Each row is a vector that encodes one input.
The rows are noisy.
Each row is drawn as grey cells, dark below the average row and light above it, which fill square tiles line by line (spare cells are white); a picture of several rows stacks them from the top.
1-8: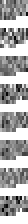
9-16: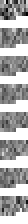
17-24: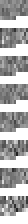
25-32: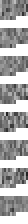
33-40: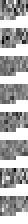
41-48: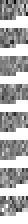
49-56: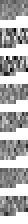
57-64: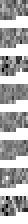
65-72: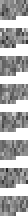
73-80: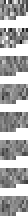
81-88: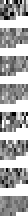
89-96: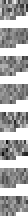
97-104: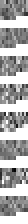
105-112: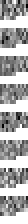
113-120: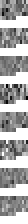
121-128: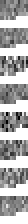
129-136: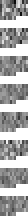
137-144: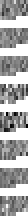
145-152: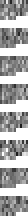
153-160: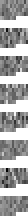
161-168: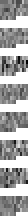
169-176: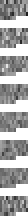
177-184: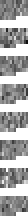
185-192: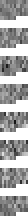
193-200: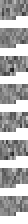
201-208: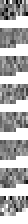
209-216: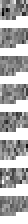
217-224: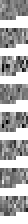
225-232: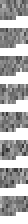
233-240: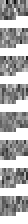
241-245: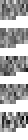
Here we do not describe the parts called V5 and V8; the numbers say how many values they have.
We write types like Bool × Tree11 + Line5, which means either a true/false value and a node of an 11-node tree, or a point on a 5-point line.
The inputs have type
Line7 × V8 + List2(Bool × V5).
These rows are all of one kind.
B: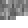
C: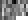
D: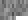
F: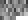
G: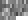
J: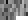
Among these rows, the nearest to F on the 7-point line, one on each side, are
C and J.
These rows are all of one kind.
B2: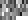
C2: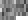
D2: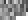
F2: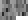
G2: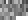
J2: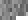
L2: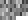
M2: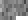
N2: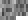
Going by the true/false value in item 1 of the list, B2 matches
F2, J2 and N2.
